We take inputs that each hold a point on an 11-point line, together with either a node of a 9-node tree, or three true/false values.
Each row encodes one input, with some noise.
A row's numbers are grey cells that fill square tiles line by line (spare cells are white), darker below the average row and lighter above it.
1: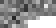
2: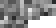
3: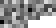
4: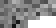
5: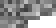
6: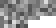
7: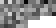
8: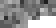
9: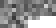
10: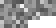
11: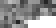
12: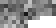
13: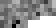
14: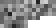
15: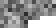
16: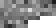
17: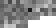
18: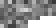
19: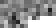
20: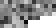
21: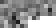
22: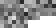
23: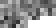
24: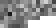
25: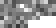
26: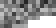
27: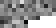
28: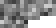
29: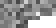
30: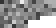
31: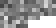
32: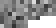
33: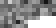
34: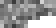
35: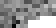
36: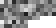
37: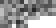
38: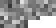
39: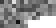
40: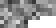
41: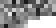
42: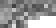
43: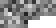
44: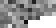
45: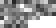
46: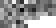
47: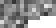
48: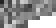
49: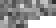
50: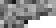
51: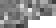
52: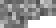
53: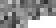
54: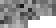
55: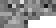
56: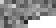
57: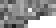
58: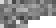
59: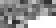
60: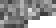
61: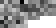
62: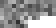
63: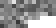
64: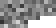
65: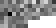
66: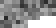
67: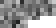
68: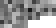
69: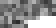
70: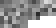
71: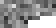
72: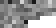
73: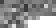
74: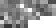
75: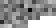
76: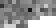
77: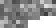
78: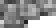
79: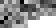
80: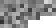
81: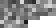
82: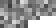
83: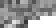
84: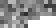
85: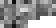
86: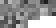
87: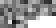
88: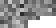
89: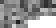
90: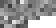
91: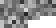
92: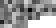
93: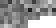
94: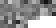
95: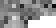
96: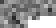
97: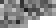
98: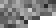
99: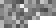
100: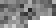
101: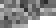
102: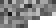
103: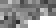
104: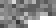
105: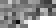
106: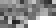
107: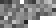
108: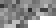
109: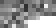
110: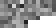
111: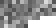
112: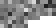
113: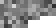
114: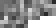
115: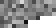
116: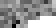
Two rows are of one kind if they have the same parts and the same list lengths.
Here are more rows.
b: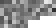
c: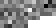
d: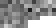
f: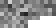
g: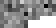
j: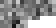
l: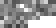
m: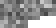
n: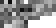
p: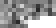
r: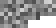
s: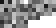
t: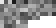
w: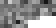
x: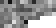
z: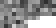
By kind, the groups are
b, c, d, f, g, l, m, n, r, s, t, x
j, p, w, z

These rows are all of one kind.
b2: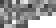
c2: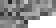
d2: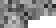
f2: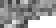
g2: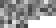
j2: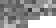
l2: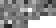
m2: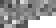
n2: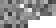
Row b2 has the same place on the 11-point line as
f2, g2 and m2.
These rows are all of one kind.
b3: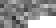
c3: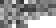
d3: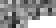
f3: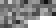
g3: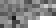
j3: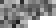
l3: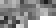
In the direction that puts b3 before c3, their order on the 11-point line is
f3, l3, d3, j3, g3, b3, c3.
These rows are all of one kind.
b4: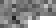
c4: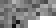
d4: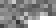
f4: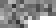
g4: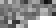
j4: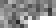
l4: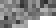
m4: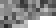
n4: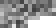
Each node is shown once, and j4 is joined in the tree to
f4.
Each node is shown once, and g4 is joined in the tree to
c4.
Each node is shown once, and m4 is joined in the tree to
l4.
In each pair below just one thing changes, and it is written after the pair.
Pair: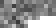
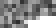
the place on the 11-point line
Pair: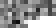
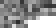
the node of the tree
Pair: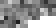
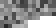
the node of the tree
